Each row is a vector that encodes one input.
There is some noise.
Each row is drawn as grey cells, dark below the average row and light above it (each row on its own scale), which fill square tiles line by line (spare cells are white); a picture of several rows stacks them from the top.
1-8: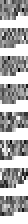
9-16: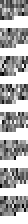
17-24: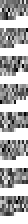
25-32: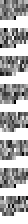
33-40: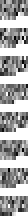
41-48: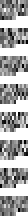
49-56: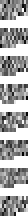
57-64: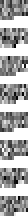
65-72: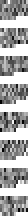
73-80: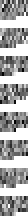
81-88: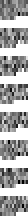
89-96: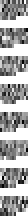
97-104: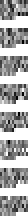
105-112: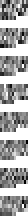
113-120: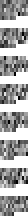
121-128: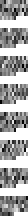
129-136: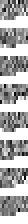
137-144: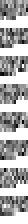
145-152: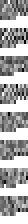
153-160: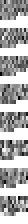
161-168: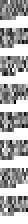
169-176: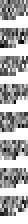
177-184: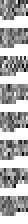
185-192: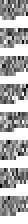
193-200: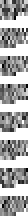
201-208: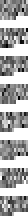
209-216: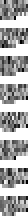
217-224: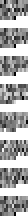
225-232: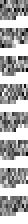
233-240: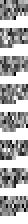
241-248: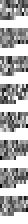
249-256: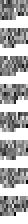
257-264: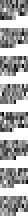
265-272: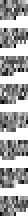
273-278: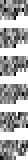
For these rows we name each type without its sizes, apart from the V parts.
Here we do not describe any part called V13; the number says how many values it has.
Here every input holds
a list of items, each a label and a value of V13.
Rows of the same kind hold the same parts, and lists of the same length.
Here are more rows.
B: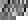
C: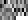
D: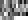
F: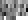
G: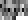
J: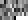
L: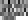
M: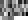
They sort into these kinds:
B, D, L, M
C, G, J
F

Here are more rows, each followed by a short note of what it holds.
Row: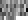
the empty list
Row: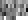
the empty list
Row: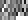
a list of one item
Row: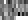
a list of two items
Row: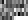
a list of two items
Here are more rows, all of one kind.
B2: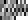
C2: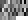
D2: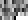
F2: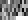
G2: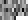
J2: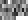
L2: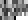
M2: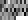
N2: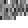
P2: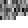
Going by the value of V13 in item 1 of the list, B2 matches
C2, L2, M2 and N2.
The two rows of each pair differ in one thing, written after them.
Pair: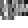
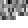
the label in item 1 of the list
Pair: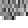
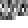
the value of V13 in item 1 of the list
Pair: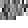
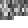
the value of V13 in item 2 of the list
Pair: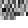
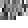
the value of V13 in item 2 of the list
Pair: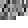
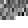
the value of V13 in item 2 of the list
